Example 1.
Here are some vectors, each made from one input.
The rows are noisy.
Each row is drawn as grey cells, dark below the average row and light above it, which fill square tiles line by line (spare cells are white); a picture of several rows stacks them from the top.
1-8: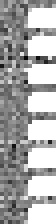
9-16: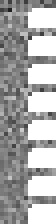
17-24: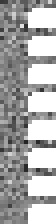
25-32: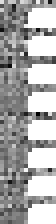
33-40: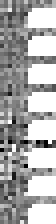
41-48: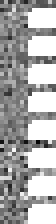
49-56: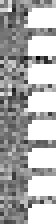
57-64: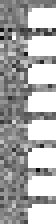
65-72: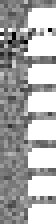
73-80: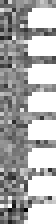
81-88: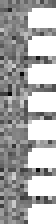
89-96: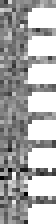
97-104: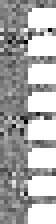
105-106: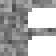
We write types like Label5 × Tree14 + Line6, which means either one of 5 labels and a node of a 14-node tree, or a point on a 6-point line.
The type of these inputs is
Bool × Bool × Bool + Unit.
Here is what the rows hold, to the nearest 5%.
About 10% of them hold a fixed value. The rest hold three true/false values.
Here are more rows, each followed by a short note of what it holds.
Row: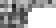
three true/false values
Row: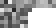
a fixed value
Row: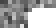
a fixed value
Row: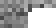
three true/false values
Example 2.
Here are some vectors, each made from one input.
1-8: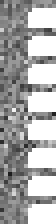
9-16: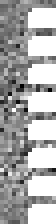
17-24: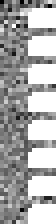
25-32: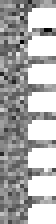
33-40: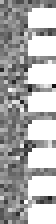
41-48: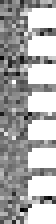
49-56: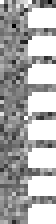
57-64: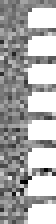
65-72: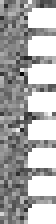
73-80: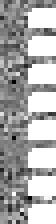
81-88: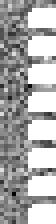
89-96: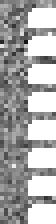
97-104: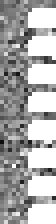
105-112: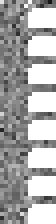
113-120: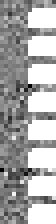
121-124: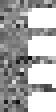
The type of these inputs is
Label8.
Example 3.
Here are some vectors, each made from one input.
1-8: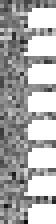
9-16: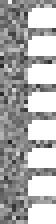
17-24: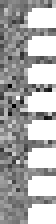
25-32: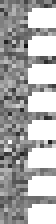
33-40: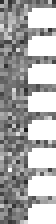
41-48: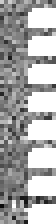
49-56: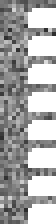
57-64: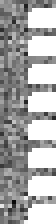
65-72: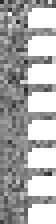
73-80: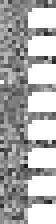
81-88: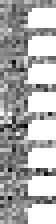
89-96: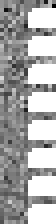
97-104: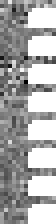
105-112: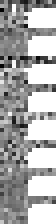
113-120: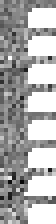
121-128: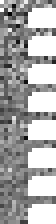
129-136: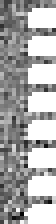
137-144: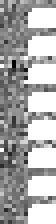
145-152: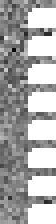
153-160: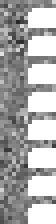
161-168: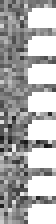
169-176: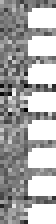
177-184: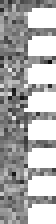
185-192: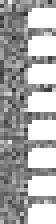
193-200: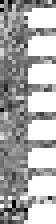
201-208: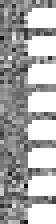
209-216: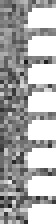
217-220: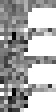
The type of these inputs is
Bool × Bool × Bool.
